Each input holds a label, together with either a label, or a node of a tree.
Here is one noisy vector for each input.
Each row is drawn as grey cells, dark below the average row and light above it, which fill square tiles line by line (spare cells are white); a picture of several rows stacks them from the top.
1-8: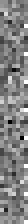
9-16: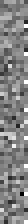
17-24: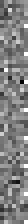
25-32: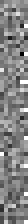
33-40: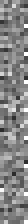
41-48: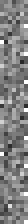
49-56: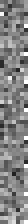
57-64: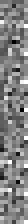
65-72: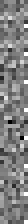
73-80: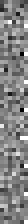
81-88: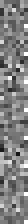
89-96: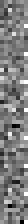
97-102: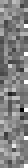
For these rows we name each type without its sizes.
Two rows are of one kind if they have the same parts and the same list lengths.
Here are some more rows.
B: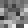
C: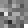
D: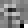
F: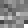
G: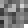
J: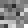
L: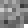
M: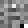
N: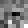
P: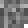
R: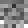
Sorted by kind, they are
B, J, N, R
C, D, F, G, L, M, P

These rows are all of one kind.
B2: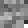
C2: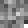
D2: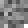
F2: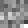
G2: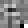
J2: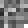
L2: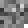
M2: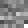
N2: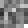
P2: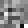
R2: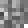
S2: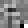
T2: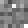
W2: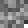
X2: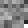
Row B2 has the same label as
N2, P2, R2 and X2.
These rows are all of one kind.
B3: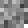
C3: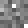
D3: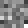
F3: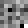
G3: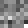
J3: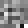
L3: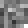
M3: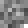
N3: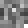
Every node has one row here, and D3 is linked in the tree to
B3 and G3.
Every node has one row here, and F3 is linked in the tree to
J3.
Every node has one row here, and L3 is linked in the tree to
M3 and N3.
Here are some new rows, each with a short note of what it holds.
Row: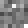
a label and a node of a tree
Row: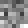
two labels
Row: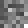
two labels
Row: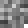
a label and a node of a tree
